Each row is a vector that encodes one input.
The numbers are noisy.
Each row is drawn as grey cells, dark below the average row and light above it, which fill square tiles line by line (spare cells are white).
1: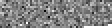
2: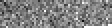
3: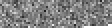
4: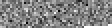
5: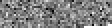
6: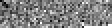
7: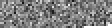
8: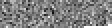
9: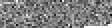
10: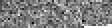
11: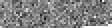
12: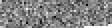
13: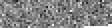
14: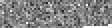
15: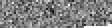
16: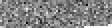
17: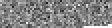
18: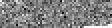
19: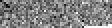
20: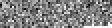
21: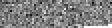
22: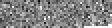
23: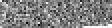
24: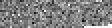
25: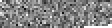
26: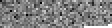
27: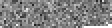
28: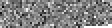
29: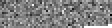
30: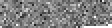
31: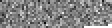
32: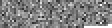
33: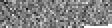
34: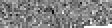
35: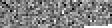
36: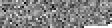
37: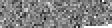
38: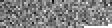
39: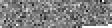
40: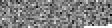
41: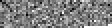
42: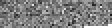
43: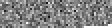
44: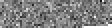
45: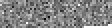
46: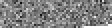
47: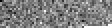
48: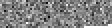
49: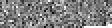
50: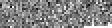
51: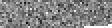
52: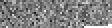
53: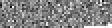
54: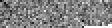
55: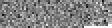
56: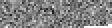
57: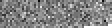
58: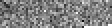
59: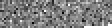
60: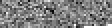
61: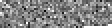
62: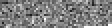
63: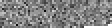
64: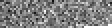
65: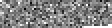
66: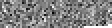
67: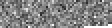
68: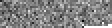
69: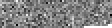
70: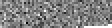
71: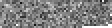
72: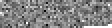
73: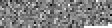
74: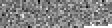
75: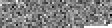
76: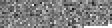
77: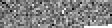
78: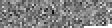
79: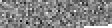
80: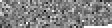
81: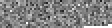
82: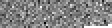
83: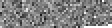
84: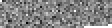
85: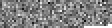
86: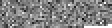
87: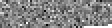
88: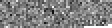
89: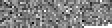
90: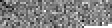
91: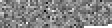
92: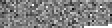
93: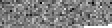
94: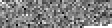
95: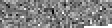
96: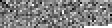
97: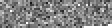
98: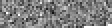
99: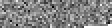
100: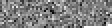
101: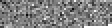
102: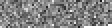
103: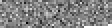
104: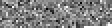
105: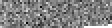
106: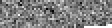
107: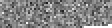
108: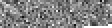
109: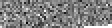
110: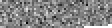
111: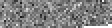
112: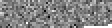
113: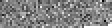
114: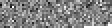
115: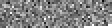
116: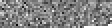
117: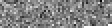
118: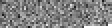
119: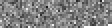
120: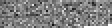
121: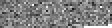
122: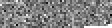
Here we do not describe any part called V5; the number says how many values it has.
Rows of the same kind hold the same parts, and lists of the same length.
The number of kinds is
3.
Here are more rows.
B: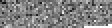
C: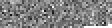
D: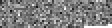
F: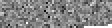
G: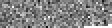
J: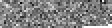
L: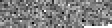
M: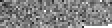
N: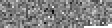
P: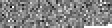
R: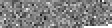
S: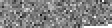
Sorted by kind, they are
B, C, G, M, N
D, L, P
F, J, R, S

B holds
one of 4 labels and a value of V5.
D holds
one of 4 labels and a point on a 4-point line.
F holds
three true/false values.
